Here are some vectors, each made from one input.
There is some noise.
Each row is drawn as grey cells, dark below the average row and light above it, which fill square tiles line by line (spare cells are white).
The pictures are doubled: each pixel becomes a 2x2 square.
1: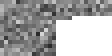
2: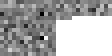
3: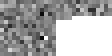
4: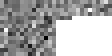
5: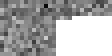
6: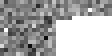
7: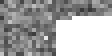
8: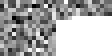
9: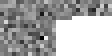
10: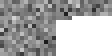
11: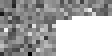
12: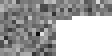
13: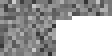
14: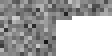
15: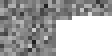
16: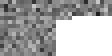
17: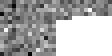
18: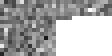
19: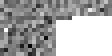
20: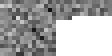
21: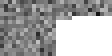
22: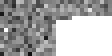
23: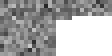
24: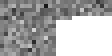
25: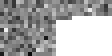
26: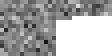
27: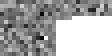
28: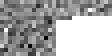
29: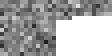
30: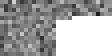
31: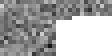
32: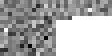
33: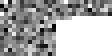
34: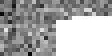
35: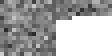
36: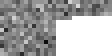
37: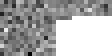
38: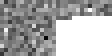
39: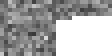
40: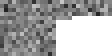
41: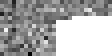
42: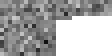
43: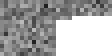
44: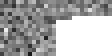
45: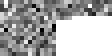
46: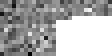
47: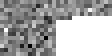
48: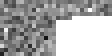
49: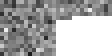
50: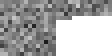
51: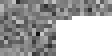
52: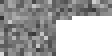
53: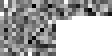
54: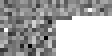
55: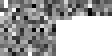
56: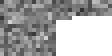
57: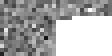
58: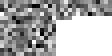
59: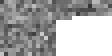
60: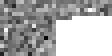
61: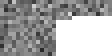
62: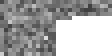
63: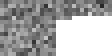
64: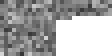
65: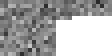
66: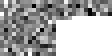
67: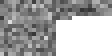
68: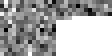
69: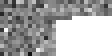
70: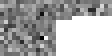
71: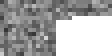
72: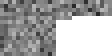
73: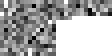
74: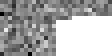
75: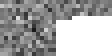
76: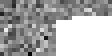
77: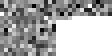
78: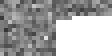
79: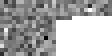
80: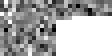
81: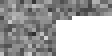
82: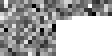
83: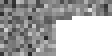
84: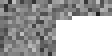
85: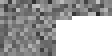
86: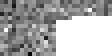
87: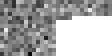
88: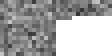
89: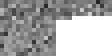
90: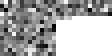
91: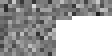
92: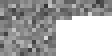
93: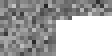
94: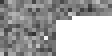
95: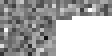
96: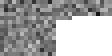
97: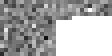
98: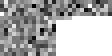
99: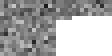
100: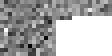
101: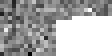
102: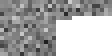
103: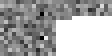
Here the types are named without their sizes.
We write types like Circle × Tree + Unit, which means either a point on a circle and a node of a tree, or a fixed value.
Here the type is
Bool × (Label + Line).
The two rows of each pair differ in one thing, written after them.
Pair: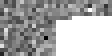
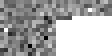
the place on the line
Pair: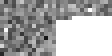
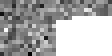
the place on the line
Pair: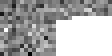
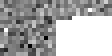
the place on the line
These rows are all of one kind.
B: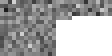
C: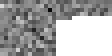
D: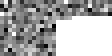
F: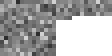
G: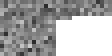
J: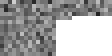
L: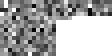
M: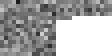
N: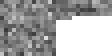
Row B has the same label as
D and J.
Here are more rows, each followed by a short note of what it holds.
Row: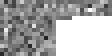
a point on a line and a true/false value
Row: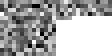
a point on a line and a true/false value
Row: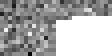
a point on a line and a true/false value
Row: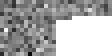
a point on a line and a true/false value
